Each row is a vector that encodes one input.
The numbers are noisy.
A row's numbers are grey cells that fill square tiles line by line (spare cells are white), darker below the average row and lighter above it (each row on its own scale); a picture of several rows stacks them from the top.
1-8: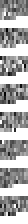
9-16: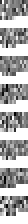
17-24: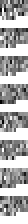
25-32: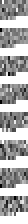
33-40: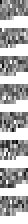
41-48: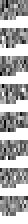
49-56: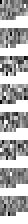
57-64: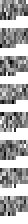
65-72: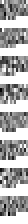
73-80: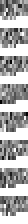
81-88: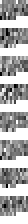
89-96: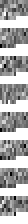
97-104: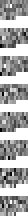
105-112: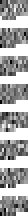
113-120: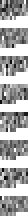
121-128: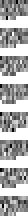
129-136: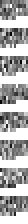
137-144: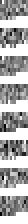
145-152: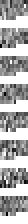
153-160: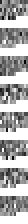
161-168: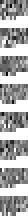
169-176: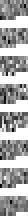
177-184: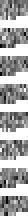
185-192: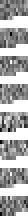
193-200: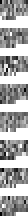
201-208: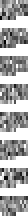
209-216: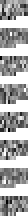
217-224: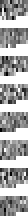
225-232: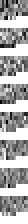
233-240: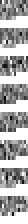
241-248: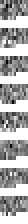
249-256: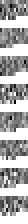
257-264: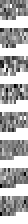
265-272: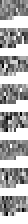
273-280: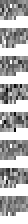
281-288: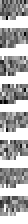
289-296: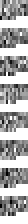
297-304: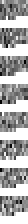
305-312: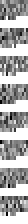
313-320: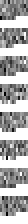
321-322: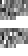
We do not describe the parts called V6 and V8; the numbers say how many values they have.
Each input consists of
a node of a 10-node tree, together with either a true/false value and a value of V8, or a value of V6.
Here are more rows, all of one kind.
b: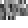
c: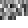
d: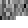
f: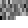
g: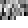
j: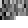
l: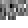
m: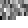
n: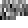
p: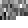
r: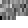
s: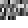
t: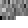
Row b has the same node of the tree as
d and n.
